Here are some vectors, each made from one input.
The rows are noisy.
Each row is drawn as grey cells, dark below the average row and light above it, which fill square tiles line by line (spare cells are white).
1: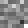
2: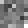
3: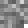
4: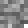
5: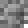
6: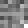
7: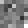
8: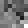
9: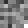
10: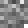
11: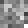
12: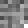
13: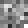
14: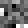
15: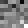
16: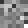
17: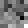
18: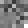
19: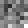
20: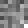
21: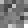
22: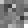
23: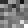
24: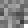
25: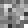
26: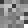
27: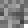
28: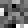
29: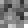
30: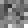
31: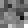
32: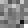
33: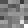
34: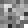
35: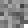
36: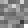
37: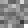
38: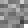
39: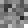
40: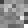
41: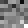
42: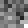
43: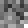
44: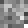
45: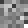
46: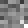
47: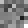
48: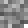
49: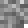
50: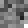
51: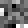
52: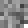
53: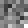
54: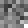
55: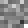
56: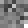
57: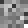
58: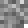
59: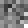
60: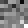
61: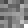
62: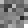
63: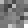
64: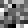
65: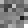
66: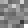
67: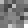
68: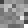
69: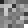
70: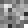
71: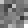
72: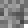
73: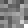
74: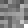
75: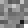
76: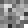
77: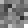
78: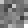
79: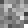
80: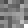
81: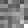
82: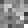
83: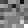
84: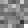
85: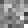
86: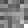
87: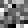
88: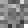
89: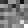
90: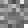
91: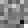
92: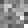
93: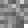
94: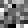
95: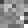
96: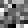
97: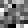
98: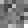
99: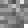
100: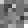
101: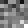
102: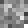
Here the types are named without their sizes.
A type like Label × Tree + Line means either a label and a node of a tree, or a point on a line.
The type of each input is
Bool × List(Line).
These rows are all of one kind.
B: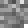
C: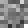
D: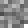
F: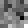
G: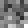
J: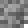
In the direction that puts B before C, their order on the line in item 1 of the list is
J, F, G, D, B, C.
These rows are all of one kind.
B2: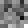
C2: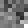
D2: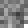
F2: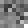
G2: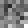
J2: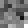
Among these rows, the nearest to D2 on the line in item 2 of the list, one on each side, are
G2 and J2.
